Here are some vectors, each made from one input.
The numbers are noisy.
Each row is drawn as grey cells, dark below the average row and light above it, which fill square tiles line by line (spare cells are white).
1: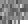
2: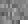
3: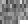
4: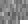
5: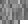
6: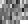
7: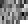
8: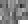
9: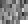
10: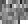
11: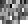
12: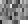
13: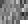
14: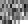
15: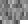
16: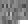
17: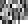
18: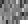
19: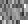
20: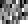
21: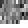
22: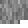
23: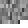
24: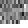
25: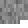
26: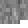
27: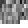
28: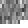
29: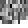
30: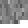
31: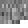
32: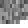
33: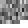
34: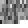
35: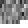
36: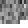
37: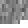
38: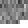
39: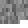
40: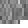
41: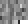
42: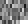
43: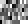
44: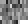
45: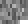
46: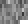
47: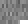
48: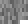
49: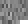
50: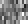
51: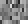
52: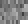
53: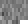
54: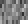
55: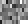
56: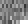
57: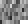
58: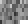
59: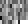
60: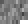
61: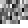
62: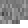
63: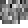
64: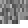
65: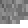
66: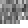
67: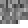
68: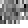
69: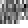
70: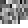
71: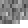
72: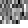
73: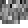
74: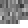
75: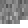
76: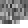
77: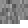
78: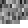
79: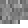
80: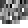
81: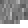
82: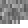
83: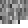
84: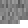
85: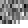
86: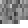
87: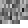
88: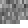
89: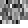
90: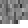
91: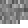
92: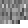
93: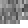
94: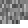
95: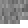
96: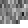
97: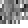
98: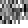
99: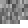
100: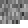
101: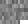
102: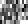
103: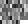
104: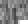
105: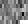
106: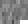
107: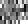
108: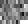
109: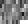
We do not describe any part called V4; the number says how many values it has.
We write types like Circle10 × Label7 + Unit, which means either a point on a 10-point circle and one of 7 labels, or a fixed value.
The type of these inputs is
(Bool × Bool × Bool × Bool + V4) × Line5.
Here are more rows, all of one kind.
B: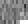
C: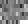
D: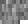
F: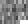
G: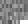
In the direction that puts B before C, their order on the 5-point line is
B, G, C, F, D.
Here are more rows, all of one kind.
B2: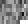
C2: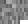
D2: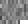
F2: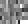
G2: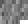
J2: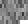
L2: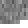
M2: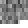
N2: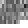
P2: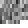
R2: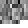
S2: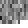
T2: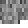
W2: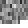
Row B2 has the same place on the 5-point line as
C2, J2, P2 and W2.
